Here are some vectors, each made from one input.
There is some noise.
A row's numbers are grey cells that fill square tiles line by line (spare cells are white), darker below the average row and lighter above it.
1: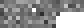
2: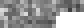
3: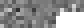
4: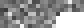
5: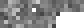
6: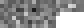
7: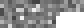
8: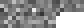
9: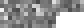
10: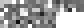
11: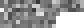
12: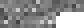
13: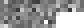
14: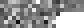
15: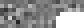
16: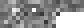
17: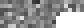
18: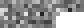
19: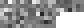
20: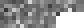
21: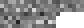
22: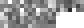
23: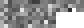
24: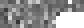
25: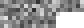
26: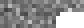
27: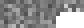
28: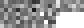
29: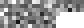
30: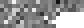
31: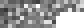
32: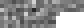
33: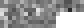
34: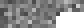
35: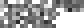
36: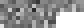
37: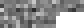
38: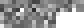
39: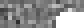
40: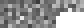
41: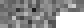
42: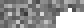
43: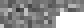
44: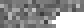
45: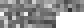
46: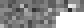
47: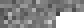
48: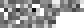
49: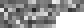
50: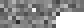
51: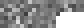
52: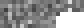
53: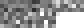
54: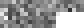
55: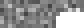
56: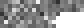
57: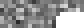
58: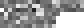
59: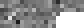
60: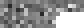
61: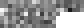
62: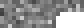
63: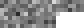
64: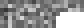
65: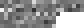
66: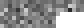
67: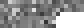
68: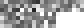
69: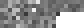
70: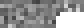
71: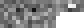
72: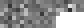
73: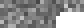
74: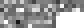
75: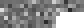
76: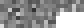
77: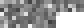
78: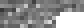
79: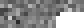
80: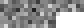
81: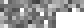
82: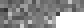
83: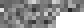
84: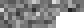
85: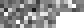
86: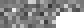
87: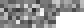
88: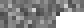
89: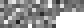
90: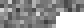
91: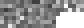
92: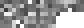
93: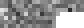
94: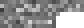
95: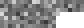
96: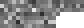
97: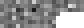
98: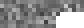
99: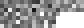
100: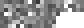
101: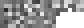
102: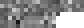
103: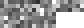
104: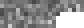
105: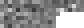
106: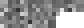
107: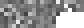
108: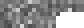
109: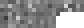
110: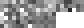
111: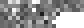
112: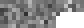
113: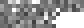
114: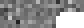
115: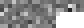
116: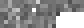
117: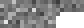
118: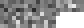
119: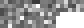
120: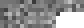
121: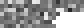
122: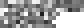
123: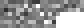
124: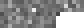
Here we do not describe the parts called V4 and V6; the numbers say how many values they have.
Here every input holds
either a point on a 5-point line and a true/false value, or a value of V4 and a value of V6.
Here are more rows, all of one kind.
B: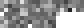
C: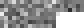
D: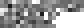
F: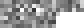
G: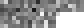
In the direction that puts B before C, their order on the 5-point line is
F, B, D, C, G.
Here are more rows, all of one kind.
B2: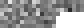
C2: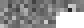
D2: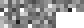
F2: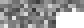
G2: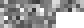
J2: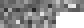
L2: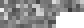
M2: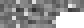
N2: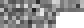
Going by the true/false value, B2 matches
G2, L2 and N2.
